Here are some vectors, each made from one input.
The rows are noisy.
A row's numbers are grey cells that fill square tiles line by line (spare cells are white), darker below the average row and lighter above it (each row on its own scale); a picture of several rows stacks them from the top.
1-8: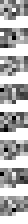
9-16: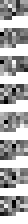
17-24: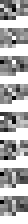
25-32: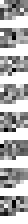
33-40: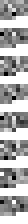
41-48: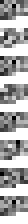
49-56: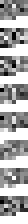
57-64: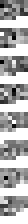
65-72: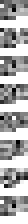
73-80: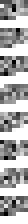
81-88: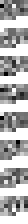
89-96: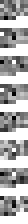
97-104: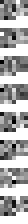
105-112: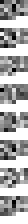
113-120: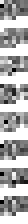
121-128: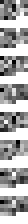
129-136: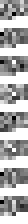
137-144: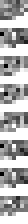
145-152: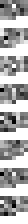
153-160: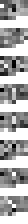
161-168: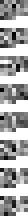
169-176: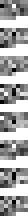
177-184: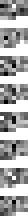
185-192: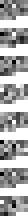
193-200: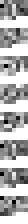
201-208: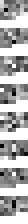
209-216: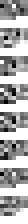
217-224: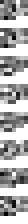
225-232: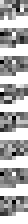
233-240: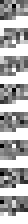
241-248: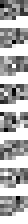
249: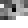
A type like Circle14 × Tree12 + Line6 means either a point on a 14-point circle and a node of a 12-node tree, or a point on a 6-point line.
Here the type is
(Bool × Bool × Bool + Unit) × (Circle8 + Unit).
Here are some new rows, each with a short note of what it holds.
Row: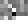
a point on an 8-point circle and three true/false values
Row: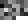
a fixed value
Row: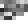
a point on an 8-point circle and three true/false values
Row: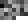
a fixed value
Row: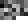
a fixed value
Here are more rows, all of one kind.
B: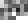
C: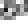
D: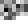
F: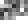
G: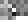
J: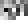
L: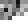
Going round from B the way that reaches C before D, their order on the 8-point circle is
B, J, G, C, D, L, F.
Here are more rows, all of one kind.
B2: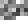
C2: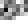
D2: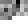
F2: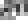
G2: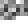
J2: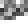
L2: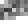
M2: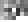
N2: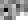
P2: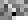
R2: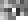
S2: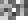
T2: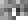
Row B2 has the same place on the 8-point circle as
C2, G2, J2 and P2.
